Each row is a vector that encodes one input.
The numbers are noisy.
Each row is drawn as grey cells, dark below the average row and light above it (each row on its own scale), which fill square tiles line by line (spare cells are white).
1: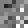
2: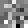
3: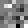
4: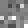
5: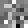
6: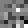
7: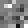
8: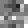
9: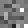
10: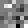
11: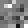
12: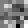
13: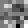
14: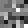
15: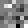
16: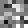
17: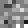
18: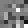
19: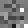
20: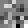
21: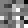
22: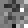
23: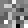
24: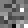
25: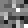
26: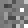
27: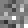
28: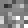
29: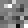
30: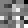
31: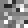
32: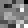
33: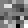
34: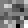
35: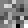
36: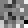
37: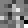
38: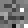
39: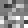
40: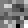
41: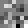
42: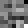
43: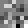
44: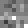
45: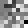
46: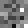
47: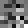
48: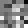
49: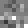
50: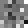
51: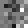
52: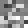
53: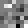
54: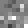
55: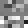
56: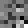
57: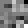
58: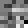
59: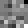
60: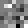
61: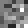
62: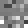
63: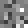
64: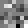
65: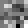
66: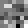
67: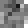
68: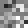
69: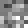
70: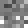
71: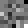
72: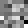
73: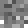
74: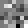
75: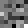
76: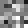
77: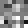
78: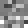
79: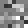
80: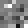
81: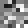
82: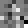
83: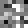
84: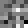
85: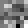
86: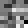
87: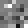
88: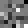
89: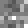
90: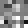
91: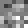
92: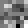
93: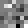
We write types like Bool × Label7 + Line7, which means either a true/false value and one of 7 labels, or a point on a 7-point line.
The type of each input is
List2(Line7) × Tree7.
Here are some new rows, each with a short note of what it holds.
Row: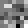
a node of a 7-node tree, together with the empty list
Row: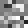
a node of a 7-node tree, together with a list of two items
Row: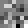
a node of a 7-node tree, together with the empty list
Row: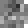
a node of a 7-node tree, together with a list of two items
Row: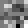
a node of a 7-node tree, together with the empty list
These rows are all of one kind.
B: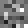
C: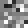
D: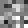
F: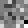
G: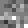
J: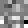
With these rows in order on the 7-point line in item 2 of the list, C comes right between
F and J.
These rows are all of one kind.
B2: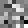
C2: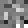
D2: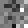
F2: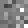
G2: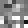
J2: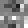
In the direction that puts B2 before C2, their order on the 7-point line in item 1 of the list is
G2, B2, F2, C2, D2, J2.
